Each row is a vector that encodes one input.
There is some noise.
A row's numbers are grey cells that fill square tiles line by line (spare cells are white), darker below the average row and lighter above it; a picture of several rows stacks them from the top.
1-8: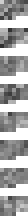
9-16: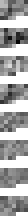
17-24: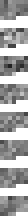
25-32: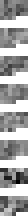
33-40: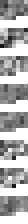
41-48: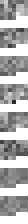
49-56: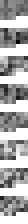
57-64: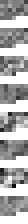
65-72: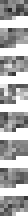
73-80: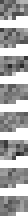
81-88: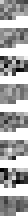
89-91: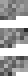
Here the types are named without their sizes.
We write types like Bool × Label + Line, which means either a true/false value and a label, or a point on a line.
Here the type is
Label + Line.
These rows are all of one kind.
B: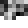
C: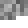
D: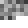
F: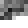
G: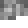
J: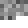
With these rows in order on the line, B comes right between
D and F.
